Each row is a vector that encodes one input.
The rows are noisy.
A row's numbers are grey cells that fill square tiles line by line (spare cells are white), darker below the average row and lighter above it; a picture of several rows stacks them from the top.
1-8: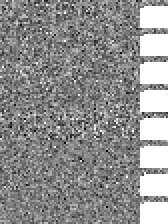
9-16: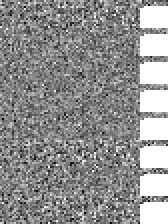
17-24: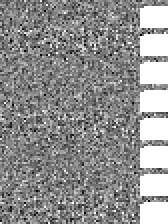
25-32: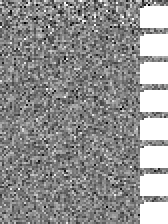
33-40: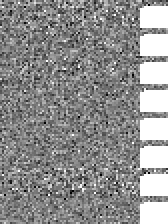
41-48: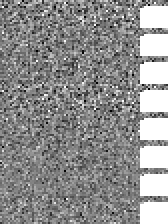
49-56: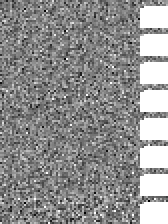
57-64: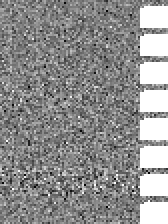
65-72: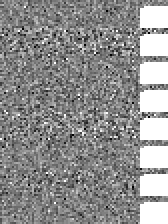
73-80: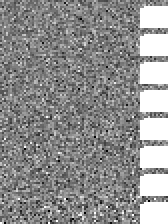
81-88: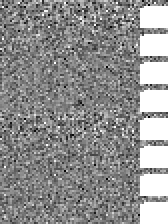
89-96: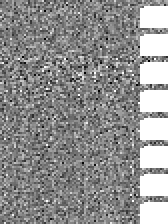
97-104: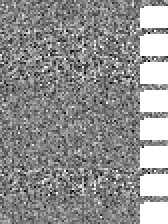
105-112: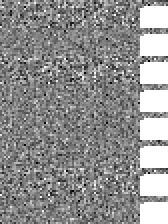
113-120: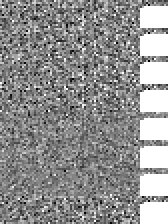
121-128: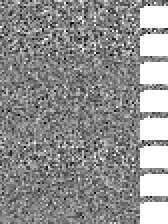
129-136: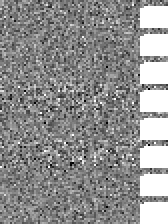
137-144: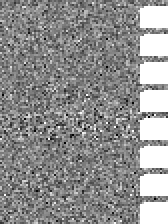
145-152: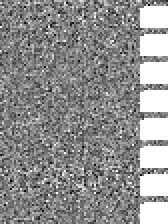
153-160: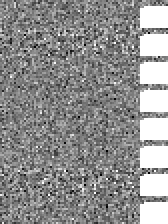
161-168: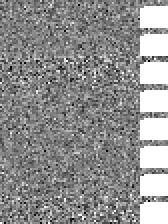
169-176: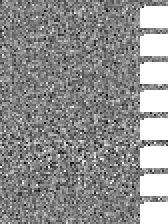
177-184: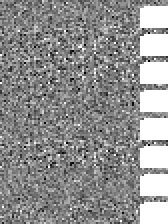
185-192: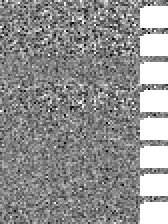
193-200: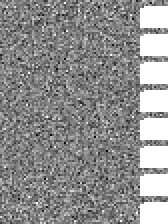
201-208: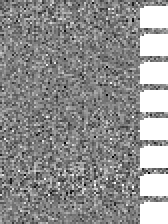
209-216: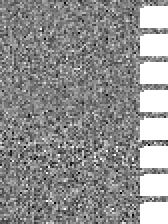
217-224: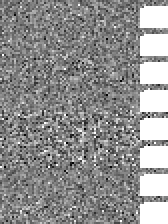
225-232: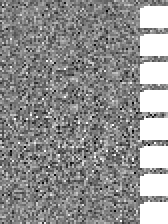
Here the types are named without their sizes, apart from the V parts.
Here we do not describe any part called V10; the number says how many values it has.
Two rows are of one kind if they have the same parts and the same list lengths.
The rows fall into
3 kinds.
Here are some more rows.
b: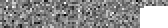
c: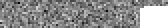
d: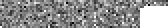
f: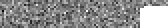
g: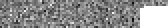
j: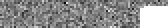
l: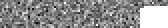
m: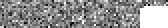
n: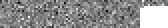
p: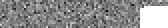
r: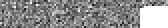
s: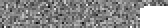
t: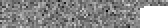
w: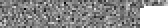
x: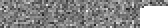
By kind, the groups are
b, f, l, r, s, x
c, g, j, n, p, t, w
d, m

